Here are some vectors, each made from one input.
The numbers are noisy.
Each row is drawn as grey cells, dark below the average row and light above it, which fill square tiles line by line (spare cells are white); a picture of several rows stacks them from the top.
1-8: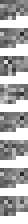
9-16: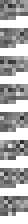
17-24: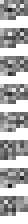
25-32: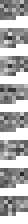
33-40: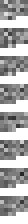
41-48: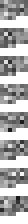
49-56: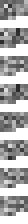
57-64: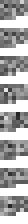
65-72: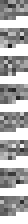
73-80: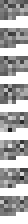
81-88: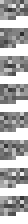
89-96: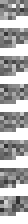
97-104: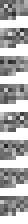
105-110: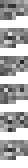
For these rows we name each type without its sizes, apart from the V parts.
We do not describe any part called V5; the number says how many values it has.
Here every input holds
either a true/false value and a value of V5, or a list of points on a line.
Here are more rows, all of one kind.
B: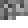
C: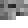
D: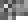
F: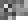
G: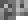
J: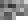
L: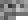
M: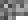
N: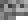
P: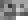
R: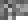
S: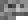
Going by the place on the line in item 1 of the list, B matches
G and M.
